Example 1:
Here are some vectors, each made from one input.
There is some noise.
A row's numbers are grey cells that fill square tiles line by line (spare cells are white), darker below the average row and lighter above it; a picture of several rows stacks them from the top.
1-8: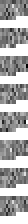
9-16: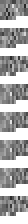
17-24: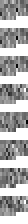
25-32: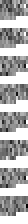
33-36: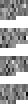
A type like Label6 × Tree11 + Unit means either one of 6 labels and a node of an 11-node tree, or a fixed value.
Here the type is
Tree8.
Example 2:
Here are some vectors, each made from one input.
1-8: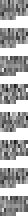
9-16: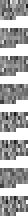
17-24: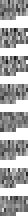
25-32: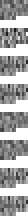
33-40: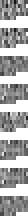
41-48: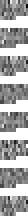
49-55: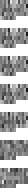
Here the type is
Line5.
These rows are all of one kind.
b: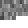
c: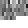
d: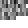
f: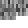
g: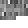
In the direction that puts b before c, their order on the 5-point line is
d, g, b, f, c.
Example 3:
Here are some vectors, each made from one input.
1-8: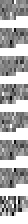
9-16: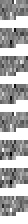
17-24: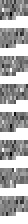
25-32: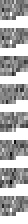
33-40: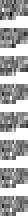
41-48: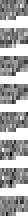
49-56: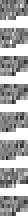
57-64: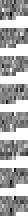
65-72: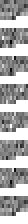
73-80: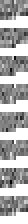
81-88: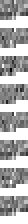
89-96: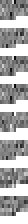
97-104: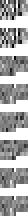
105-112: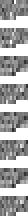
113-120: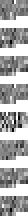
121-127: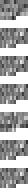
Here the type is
Bool × Bool × Bool + Unit.
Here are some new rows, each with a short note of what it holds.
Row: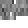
three true/false values
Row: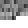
three true/false values
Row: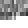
three true/false values
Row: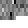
three true/false values
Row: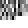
a fixed value
